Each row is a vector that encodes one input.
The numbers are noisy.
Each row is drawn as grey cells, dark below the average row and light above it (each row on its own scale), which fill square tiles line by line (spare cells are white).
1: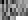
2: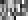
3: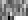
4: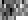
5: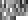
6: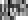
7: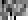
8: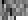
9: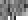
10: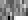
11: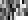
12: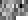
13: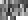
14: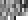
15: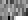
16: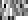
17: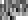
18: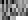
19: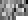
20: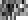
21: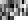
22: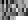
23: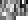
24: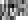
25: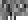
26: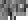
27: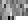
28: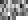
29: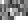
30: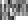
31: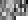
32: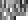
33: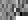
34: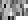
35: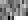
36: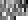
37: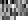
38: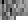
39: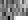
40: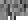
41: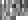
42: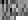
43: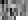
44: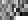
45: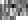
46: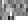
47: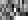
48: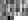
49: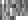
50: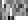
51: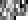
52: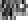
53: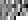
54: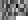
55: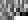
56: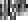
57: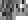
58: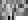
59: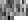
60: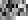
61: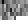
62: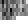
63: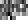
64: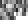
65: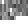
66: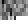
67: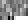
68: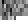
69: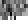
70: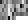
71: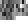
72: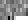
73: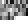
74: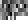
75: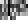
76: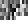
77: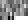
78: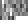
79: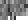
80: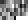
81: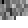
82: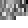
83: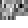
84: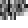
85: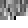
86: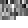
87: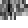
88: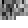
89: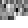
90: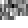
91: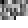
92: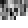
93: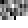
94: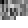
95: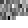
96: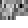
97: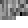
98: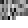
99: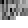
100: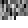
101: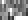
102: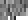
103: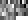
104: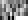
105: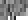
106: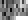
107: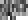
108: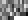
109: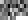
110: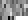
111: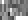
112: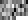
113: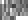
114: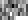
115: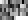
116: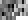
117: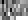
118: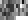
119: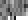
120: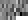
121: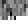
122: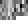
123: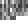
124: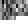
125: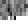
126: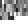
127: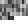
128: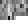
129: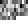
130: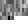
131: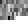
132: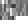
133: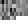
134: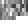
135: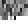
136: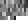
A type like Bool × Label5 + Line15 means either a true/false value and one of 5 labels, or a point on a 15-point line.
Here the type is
Label5 × Label5 × Label5 × Label6 + Unit.
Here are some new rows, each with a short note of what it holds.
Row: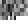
three labels (each one of 5) and one of 6 labels
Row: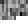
a fixed value
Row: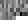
a fixed value
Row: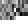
a fixed value
